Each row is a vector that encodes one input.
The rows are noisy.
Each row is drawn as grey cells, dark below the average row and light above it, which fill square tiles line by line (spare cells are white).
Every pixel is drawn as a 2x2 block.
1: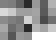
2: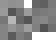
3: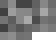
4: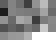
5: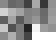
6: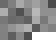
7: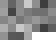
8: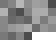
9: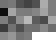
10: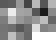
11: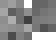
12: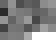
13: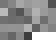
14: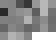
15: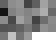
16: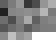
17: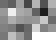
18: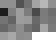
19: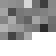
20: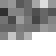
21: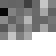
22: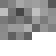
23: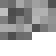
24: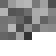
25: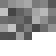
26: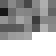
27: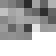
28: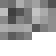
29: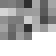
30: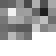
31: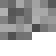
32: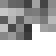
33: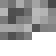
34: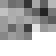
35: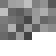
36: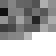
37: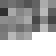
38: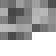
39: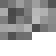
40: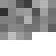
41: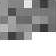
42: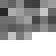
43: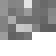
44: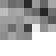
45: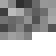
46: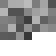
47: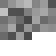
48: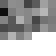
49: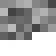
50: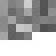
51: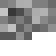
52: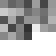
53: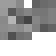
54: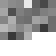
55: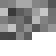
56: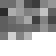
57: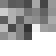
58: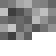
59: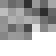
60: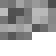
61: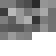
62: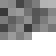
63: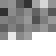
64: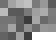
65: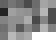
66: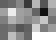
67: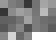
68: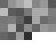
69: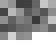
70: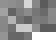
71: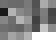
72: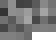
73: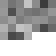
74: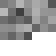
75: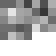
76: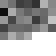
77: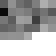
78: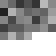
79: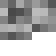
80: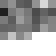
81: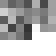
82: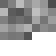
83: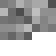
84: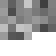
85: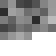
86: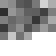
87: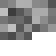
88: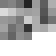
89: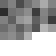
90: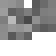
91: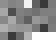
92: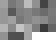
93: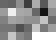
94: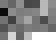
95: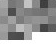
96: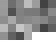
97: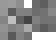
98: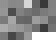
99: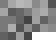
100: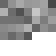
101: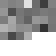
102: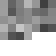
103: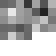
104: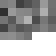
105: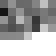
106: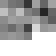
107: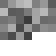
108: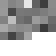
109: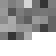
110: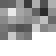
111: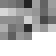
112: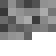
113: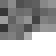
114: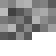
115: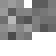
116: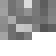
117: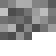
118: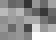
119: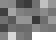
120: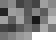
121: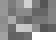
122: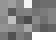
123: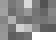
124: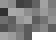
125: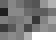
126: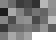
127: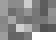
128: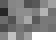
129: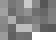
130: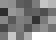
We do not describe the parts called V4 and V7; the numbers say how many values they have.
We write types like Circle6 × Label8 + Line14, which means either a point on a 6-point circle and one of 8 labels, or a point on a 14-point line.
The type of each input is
Bool × Bool × Bool + Circle6 × V7 + V4.
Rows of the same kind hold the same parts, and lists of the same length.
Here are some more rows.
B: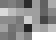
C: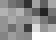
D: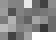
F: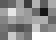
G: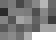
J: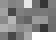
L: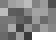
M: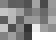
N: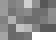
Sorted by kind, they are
B, C, F, M
D, J, L, N
G

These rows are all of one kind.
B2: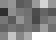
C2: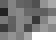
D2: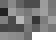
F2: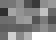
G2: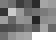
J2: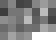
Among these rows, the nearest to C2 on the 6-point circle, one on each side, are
B2 and G2.
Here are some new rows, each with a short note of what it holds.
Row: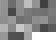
three true/false values
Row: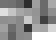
a value of V4
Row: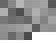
three true/false values
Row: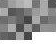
three true/false values
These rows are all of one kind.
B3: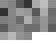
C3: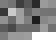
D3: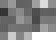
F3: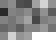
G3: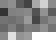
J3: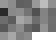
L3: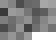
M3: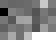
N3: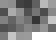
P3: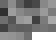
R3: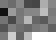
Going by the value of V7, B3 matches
J3 and L3.
